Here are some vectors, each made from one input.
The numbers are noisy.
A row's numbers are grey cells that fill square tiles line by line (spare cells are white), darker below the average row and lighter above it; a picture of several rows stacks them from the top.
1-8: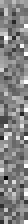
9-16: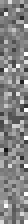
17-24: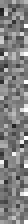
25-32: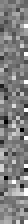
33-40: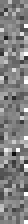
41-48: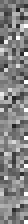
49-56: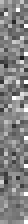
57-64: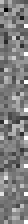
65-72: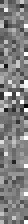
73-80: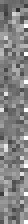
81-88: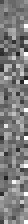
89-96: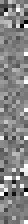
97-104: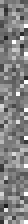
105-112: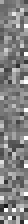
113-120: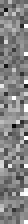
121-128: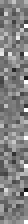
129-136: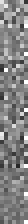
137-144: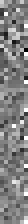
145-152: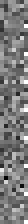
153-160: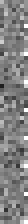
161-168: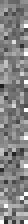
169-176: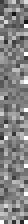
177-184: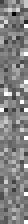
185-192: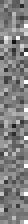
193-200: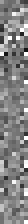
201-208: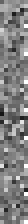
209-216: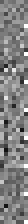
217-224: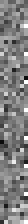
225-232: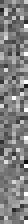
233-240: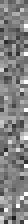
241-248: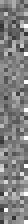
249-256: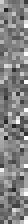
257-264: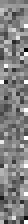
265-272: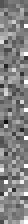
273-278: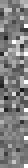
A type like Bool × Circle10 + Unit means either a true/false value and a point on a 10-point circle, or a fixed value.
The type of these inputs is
(Bool × Bool × Bool × Bool + Line5) × Line5.
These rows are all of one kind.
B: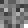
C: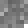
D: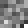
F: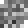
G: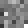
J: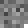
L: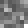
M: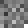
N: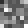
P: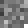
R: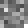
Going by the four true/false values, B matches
J and R.
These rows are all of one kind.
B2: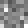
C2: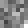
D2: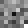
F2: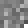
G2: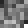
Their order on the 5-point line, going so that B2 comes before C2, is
D2, F2, G2, B2, C2.
